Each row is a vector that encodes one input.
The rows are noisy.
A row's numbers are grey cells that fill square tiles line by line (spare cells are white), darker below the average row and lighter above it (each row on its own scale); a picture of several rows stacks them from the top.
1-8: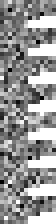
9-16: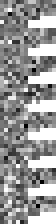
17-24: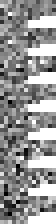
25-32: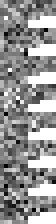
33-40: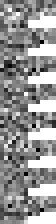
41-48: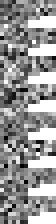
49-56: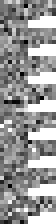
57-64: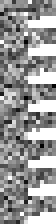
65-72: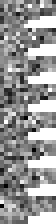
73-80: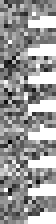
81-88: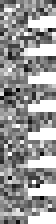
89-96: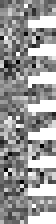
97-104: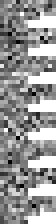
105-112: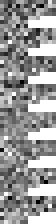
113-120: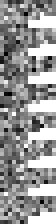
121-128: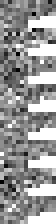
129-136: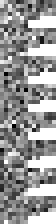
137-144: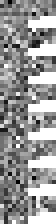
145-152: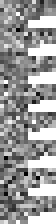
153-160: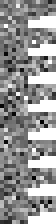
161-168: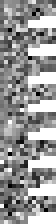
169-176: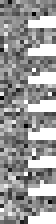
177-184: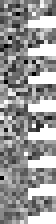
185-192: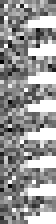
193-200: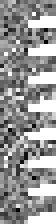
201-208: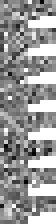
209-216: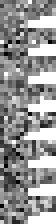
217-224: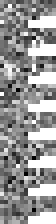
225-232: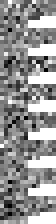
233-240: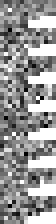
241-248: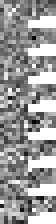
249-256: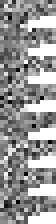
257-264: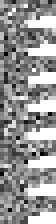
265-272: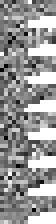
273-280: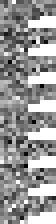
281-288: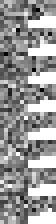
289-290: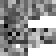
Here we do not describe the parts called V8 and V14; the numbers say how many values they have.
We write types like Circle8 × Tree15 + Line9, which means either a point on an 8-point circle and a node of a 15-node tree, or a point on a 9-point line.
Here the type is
Label5 × Label5 + V8 × V14.
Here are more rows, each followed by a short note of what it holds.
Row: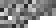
a value of V8 and a value of V14
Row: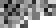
two labels (each one of 5)
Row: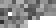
a value of V8 and a value of V14
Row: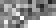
a value of V8 and a value of V14
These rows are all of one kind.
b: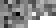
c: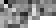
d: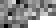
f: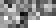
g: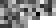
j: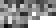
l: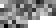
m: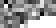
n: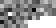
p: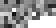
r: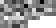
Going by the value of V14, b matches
c, j, m and p.
